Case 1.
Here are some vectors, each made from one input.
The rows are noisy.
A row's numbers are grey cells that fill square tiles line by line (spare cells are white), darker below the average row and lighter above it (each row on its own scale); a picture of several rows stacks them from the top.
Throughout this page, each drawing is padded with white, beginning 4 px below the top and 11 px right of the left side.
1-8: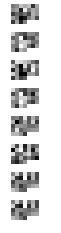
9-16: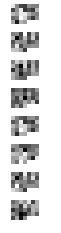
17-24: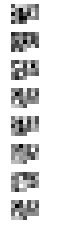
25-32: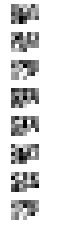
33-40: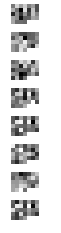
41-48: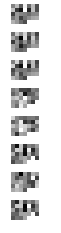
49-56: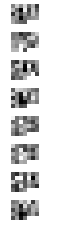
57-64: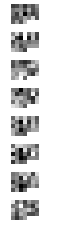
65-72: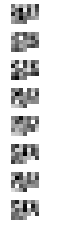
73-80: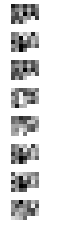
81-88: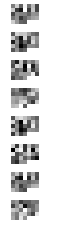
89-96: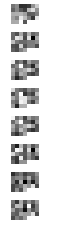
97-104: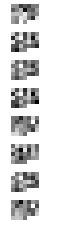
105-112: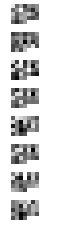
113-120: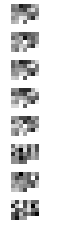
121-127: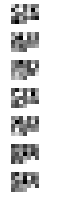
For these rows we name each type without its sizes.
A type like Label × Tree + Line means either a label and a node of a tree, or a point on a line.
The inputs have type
Line.
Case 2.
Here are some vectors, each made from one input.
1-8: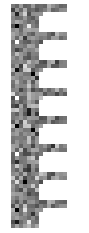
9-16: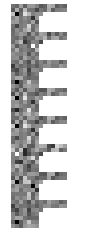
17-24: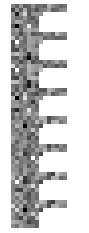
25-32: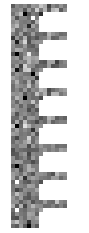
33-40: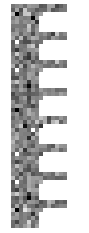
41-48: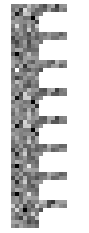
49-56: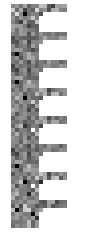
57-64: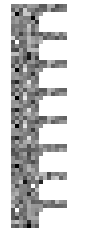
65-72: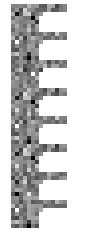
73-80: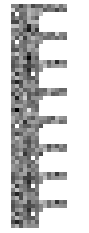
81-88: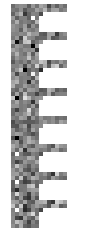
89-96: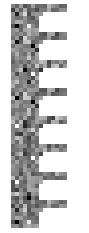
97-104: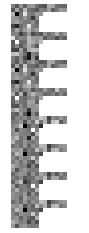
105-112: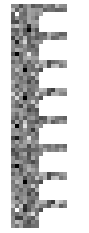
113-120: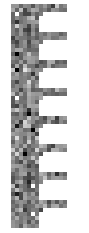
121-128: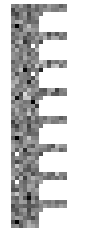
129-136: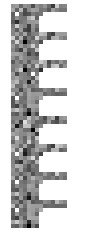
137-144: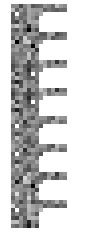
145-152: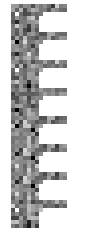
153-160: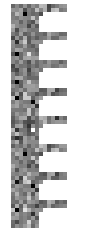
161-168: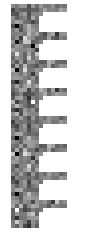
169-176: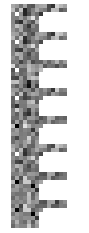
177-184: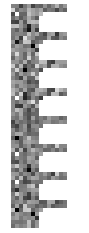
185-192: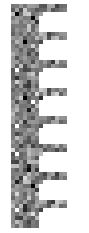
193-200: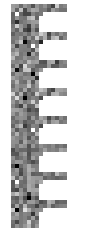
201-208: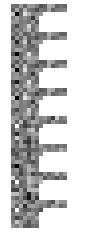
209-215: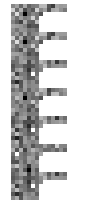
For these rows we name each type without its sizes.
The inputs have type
Line.
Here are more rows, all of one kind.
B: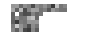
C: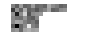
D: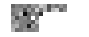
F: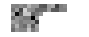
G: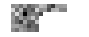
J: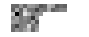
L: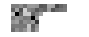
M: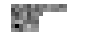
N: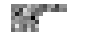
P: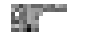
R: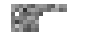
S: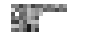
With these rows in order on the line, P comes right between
B and S.
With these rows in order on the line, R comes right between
B and G.
